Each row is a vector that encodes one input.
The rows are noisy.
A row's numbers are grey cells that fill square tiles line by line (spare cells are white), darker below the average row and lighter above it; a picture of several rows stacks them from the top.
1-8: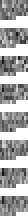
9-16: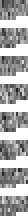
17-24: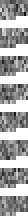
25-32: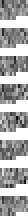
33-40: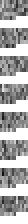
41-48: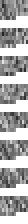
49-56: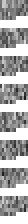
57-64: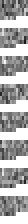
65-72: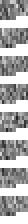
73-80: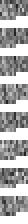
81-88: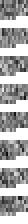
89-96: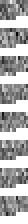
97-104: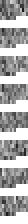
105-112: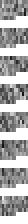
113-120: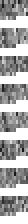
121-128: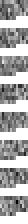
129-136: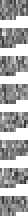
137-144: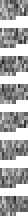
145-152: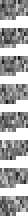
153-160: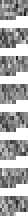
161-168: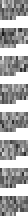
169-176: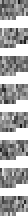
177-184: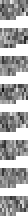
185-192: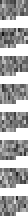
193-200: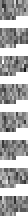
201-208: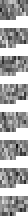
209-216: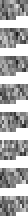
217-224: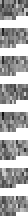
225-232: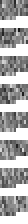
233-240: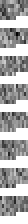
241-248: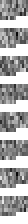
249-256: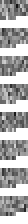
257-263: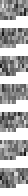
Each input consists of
three true/false values.
